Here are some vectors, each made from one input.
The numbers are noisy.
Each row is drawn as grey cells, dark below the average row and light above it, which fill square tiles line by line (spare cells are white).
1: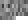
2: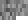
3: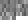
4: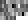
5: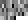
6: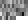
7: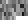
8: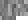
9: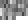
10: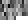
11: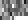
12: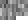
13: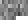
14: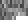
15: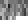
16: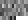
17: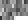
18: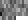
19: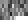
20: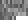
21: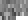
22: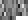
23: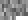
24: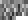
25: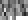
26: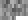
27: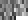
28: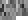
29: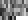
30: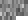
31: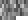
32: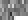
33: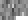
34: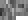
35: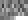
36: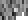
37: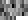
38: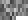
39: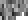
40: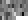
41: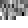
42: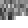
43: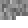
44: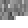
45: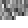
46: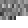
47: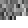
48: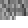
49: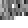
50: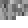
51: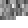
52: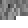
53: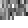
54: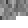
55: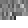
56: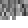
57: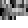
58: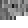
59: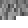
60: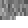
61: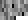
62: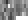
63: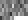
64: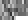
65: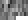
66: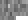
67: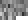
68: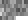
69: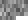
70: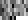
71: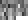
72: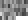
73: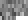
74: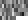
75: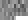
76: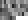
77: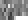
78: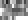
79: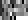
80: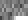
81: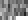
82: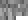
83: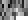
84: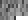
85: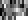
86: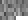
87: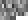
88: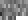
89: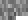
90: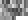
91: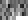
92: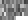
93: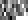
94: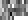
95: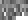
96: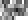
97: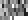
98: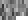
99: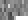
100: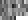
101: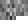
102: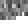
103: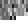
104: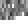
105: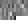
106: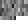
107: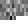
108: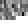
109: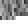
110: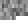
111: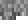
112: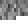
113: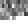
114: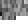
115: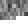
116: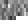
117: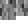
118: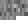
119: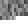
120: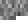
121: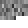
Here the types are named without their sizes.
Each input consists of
five true/false values.
